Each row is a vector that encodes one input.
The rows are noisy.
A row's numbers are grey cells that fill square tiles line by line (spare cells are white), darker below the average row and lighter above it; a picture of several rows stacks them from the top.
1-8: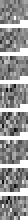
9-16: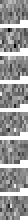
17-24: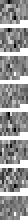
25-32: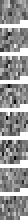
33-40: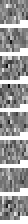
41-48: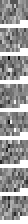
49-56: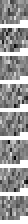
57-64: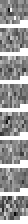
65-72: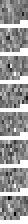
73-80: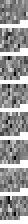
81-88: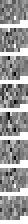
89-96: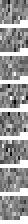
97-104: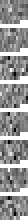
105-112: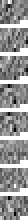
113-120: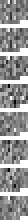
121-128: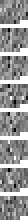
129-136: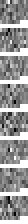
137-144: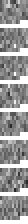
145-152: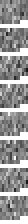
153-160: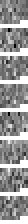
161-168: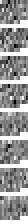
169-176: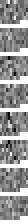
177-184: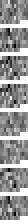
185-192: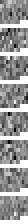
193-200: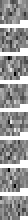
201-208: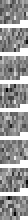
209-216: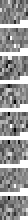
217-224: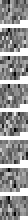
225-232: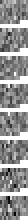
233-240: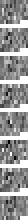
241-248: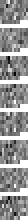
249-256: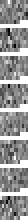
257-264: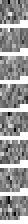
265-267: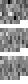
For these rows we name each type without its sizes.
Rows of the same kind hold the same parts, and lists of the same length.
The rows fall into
2 kinds.
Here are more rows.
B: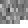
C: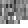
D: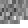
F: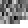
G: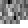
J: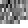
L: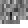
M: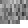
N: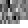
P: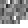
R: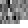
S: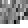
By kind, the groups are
B, C, D, L, M, P, S
F, G, J, N, R

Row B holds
two labels and three true/false values.
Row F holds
a label.
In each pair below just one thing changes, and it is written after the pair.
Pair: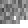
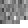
one of the three true/false values
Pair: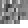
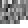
one of the two labels
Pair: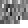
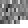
one of the two labels
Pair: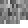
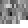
one of the two labels
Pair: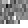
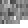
one of the two labels
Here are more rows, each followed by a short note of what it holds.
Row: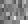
two labels and three true/false values
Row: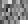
two labels and three true/false values
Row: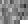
two labels and three true/false values
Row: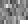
two labels and three true/false values
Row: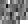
two labels and three true/false values
